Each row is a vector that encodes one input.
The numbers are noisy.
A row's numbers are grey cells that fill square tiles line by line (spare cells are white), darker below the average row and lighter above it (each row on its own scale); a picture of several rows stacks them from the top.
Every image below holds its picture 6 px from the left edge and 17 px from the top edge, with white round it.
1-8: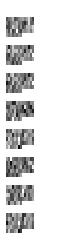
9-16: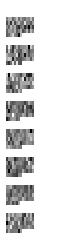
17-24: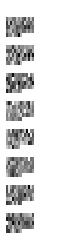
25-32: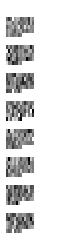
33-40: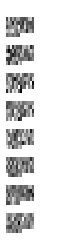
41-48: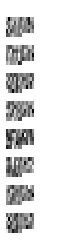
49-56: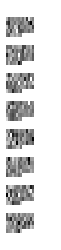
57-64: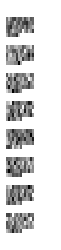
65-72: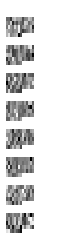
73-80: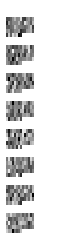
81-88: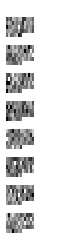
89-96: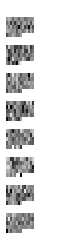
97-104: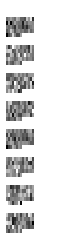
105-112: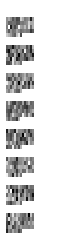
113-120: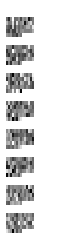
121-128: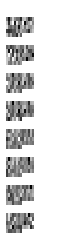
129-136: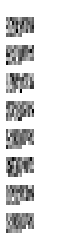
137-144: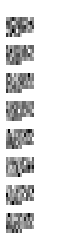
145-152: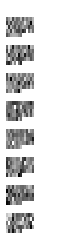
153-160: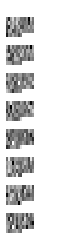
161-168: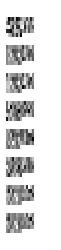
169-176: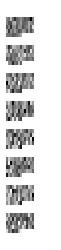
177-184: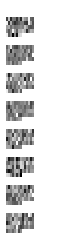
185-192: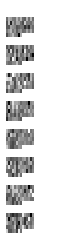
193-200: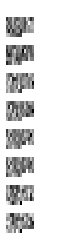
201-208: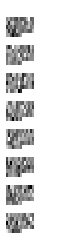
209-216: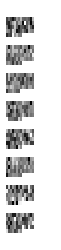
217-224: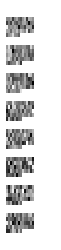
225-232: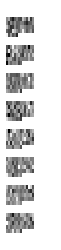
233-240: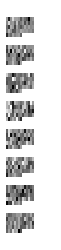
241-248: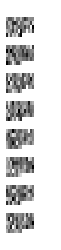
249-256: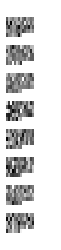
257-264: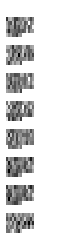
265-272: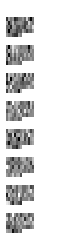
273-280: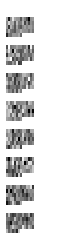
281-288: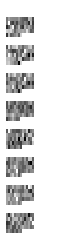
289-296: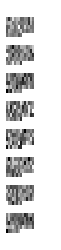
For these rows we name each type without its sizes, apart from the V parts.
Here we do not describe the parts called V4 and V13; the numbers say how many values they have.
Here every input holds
a true/false value and a value of V13, together with either a node of a tree, or a value of V4.
